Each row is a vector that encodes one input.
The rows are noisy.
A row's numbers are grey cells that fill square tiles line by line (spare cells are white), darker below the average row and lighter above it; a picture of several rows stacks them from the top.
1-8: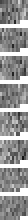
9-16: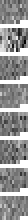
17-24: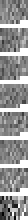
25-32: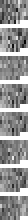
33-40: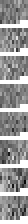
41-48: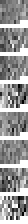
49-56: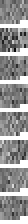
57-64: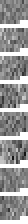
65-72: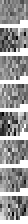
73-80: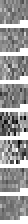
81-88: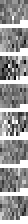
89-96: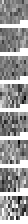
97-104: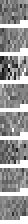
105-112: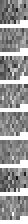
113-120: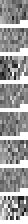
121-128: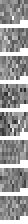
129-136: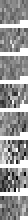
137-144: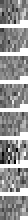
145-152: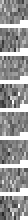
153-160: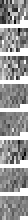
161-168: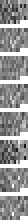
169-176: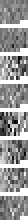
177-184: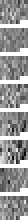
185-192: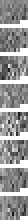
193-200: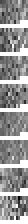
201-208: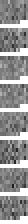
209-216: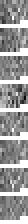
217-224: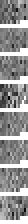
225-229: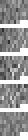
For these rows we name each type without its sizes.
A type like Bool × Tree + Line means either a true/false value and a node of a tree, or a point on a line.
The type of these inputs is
(Bool × Bool × Bool + Line) × Label × Label × Line.
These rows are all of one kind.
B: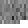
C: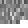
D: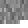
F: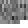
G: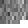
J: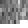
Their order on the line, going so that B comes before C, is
F, B, D, J, G, C.
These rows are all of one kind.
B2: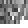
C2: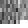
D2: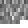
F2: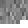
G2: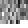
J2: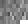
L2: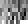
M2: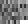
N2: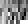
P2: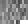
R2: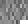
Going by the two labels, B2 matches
C2, F2, J2 and L2.
